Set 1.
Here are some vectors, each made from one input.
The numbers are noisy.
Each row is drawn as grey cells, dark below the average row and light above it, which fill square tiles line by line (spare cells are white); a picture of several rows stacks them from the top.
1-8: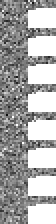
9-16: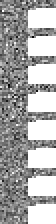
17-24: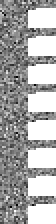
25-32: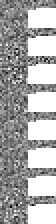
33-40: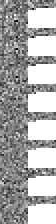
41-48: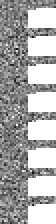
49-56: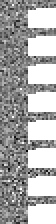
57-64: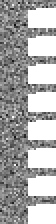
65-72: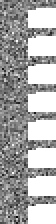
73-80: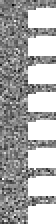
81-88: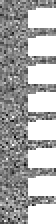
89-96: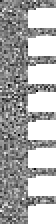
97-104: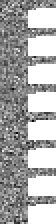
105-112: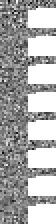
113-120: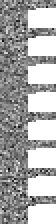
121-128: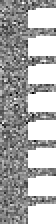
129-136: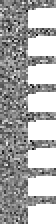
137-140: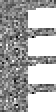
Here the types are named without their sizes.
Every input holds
either a point on a circle, or a list of points on a line.
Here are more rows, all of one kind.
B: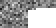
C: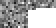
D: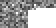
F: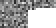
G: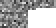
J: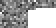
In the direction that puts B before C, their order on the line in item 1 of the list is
D, B, J, G, F, C.
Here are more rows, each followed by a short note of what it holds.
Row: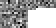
the empty list
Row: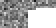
a point on a circle
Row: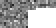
a point on a circle
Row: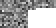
a list of two items
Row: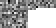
the empty list
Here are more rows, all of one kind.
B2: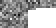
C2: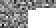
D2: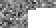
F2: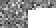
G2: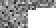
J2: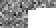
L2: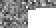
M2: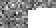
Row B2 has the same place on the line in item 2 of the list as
D2 and L2.
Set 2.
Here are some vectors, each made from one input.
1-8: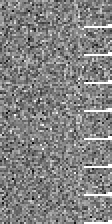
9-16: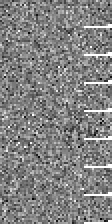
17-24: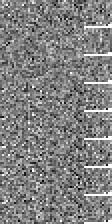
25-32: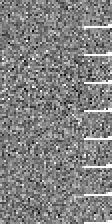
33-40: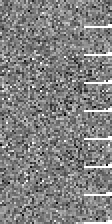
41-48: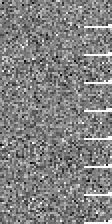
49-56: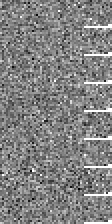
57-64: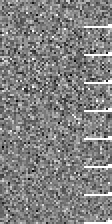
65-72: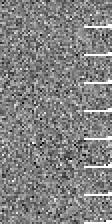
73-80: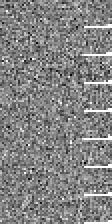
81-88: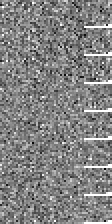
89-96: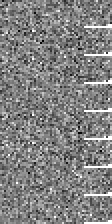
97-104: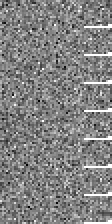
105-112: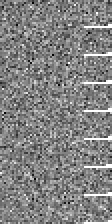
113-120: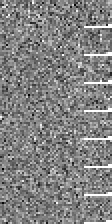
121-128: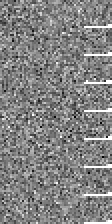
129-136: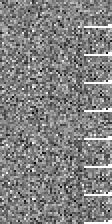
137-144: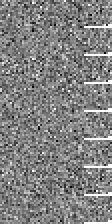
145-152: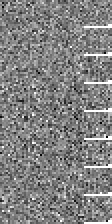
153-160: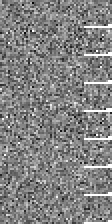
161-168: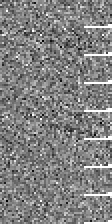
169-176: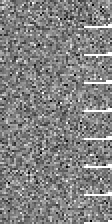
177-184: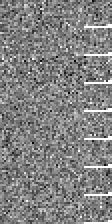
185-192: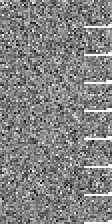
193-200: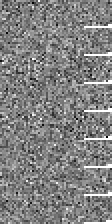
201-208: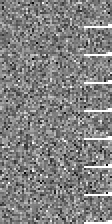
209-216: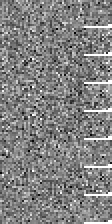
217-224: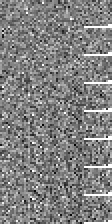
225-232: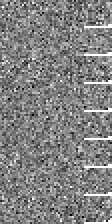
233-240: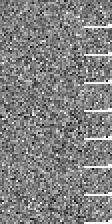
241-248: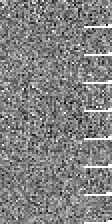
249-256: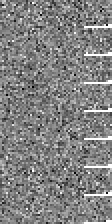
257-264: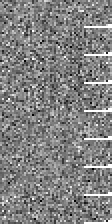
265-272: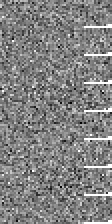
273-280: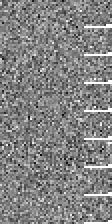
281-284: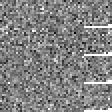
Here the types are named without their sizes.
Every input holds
a point on a circle, together with either a point on each of two circles, or a fixed value.
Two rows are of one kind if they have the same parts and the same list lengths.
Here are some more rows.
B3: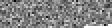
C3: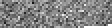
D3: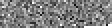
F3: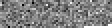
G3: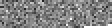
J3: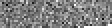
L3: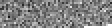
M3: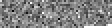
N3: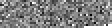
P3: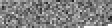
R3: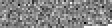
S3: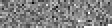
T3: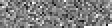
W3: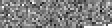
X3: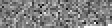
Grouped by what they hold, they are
B3, C3, F3, G3, J3, L3, M3, P3, R3, S3, X3
D3, N3, T3, W3

